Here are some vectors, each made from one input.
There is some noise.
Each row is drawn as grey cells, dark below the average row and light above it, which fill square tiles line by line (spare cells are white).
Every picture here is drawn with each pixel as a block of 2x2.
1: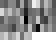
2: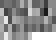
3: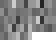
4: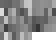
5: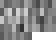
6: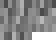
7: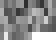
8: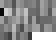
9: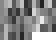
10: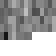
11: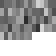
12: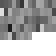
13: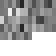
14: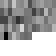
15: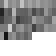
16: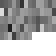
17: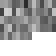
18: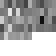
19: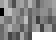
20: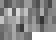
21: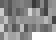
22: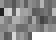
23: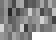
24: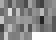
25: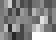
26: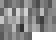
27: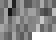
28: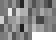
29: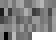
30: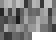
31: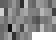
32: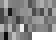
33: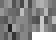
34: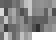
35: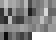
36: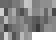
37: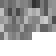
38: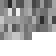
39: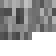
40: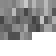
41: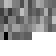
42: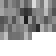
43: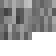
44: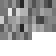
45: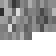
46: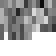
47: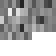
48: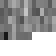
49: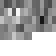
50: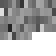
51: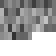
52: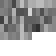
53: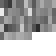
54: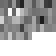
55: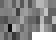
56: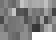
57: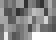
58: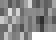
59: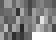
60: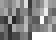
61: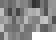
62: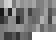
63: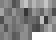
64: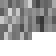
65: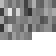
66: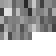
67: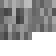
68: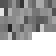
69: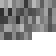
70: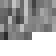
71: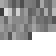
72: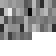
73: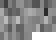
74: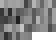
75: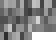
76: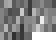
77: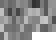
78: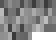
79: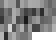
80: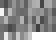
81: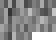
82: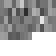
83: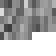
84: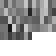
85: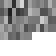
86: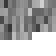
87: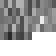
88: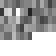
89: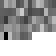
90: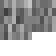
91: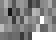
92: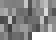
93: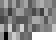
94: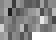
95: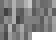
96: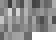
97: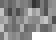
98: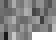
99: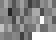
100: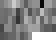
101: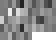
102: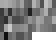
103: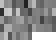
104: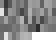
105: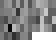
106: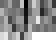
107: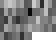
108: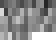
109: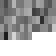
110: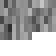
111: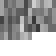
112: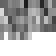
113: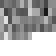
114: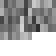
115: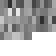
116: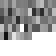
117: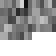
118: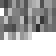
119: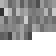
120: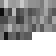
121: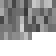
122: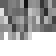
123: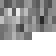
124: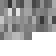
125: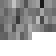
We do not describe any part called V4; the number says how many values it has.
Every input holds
a point on a 6-point line and a value of V4, together with either a fixed value, or a true/false value and a value of V4.
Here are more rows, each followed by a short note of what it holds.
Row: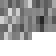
a point on a 6-point line and a value of V4
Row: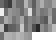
a point on a 6-point line and a value of V4
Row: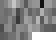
a point on a 6-point line and a value of V4
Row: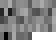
a point on a 6-point line, a true/false value and two values of V4
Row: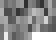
a point on a 6-point line and a value of V4
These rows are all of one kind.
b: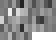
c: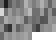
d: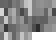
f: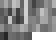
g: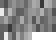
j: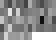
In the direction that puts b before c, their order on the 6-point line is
b, c, f, d, j, g.
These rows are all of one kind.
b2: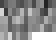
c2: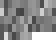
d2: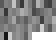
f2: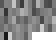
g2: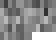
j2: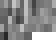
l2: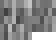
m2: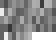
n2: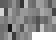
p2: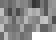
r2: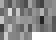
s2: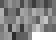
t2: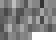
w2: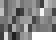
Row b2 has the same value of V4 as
g2, p2 and s2.
